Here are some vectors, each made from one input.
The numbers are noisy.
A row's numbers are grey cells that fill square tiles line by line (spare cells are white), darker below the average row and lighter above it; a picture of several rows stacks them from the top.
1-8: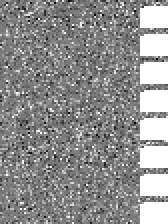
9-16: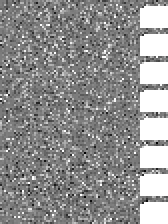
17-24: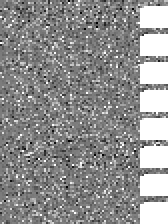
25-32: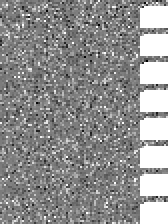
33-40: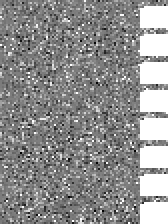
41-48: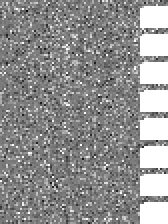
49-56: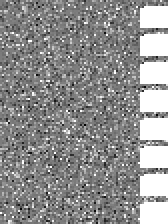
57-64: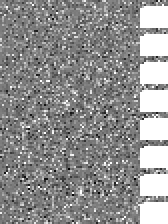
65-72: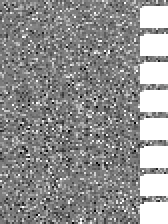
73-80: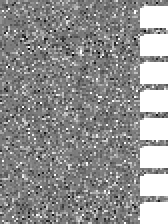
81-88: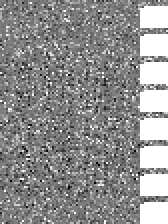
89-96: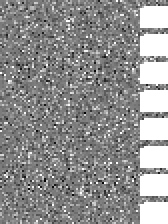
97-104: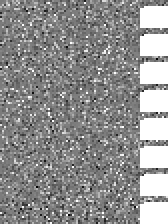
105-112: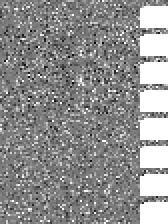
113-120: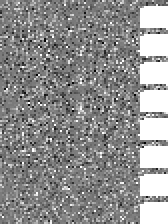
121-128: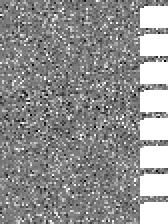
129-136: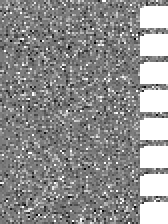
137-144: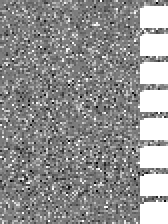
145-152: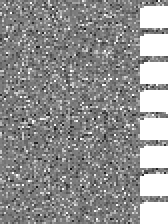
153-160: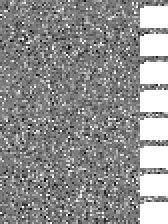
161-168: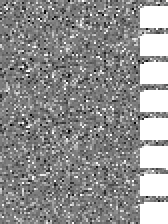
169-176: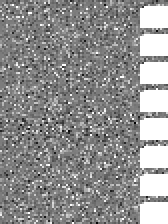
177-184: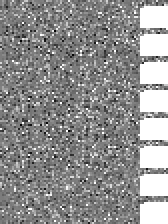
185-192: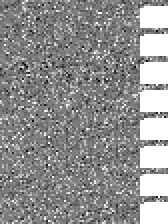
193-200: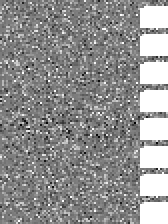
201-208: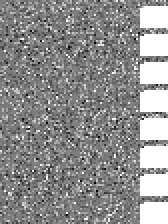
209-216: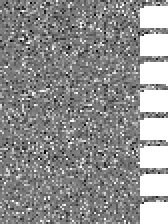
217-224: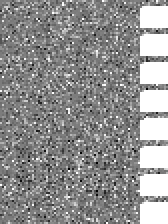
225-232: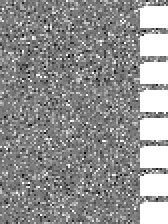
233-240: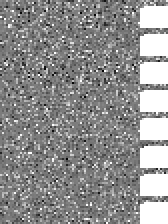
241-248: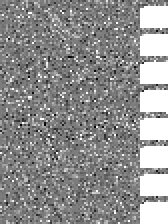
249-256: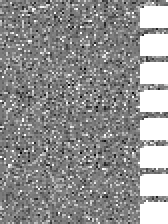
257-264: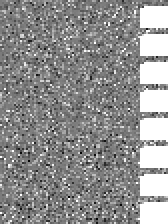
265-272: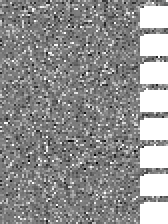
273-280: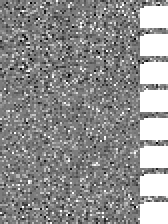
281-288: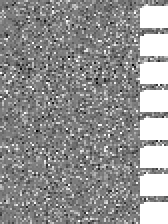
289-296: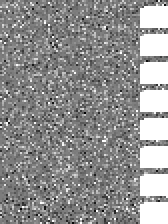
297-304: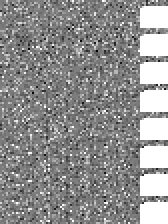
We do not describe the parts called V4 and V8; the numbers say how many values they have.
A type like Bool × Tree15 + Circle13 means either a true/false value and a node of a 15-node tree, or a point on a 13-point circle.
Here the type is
Circle6 × ((Line3 × Line5 + Unit) × V8 + V4).
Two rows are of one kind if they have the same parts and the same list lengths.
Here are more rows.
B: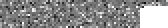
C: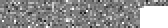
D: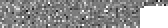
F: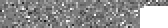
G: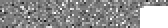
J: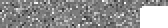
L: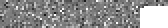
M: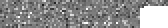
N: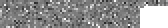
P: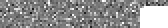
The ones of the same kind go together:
B
C, F, G, J, L, M, P
D, N

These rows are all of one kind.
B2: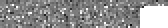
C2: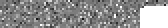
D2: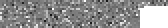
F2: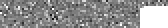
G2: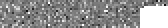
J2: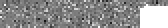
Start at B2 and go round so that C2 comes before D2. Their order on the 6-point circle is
B2, C2, J2, D2, F2, G2.
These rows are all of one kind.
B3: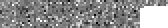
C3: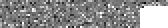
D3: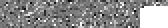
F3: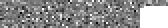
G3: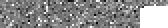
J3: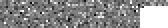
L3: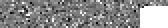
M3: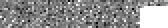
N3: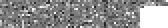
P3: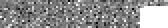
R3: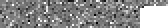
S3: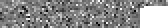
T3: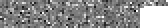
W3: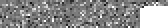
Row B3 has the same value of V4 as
G3, M3, P3 and R3.
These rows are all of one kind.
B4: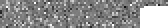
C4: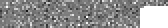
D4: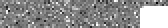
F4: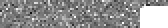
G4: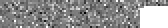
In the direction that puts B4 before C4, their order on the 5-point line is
B4, C4, D4, G4, F4.
